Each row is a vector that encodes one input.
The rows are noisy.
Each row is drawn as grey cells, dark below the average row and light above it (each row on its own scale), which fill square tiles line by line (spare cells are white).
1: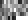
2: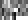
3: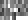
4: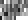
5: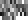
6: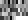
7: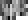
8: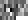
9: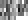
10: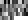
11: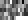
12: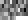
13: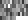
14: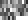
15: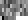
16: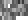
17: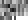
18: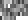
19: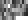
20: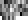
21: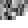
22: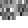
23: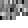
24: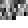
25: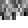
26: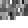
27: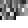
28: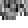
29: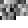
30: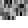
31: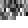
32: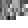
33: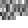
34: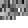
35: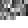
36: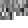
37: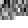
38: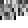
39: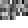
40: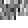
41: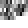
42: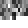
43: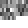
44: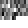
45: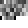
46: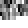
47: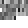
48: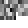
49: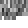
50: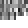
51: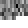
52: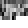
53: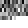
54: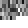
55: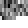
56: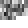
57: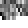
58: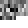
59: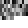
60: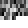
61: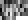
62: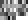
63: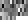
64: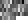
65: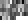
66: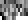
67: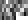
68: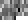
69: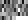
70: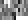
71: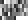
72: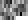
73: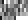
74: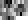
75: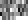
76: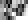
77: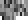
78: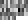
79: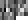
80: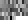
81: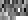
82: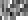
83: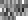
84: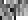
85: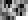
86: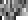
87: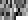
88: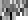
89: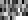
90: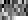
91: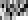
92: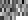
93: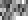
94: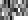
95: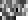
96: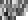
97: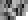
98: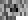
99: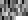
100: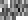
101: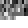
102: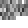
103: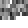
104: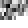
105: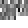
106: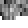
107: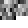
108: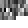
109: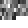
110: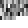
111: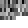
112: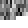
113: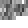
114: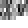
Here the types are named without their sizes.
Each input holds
either a point on a line, or three true/false values.
